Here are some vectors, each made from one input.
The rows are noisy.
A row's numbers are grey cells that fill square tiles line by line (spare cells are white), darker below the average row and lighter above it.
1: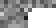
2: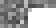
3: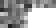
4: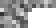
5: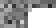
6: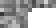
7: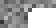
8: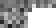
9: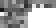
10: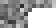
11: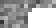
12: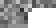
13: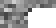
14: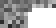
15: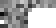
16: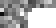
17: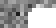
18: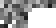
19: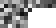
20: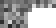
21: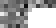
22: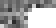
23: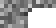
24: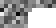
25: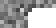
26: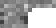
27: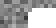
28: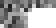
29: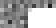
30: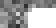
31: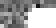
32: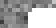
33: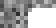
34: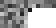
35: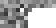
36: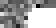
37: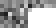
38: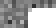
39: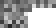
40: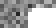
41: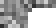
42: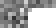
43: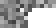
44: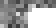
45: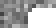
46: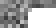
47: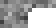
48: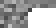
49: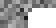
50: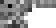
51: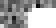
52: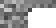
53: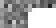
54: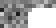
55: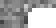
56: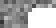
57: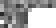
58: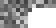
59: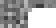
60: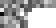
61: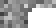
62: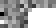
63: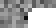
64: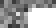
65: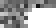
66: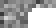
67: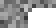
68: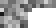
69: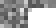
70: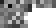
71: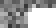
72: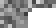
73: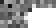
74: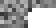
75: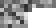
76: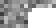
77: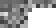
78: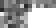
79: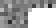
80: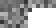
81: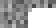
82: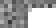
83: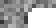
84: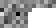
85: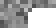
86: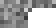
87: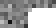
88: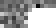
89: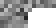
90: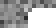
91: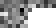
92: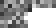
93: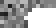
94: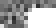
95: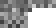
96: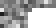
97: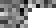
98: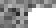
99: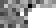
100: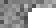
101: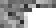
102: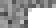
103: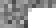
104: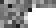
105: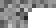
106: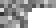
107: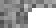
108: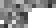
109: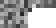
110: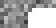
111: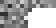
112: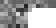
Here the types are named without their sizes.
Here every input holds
a label and a true/false value.
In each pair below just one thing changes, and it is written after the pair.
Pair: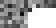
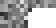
the true/false value
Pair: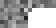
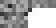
the label
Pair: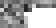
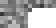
the true/false value
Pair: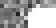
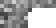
the label
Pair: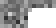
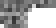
the true/false value
